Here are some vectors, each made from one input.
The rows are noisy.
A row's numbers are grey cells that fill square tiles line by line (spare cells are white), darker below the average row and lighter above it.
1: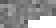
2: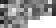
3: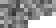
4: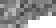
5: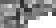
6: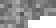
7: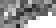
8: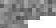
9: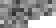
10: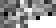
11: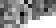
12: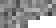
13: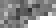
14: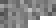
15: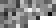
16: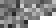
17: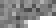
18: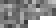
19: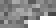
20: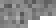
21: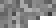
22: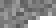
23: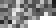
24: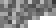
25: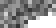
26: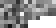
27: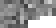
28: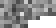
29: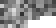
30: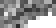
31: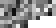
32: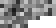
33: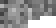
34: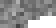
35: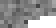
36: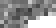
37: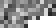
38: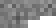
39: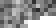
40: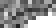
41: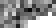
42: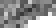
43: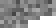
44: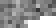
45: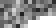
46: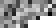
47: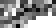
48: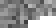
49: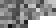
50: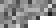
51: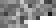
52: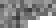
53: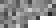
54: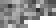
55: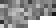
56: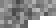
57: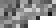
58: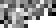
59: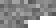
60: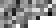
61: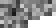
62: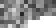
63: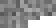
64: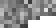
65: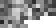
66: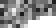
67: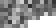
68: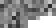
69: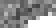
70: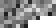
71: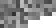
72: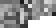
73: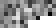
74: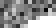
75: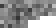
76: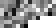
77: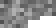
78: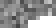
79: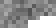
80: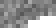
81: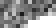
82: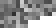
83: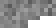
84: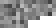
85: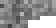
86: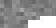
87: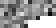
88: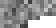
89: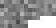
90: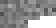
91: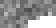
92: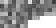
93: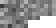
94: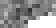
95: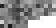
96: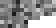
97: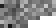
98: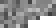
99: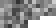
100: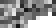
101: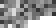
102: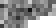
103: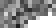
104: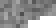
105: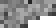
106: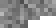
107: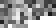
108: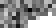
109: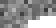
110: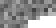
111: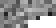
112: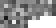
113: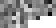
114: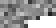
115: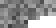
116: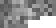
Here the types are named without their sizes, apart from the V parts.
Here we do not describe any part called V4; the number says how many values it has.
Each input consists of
a list of items, each either a point on a line, or a true/false value and a value of V4.
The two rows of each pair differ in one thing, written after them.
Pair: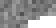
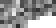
the value of V4 in item 1 of the list
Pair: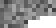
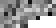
the value of V4 in item 1 of the list
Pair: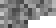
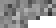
the true/false value in item 1 of the list
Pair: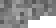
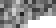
the value of V4 in item 2 of the list
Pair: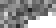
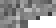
the value of V4 in item 2 of the list
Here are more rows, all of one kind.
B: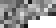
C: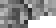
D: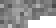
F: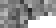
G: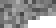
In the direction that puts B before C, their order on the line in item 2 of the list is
B, C, G, F, D.
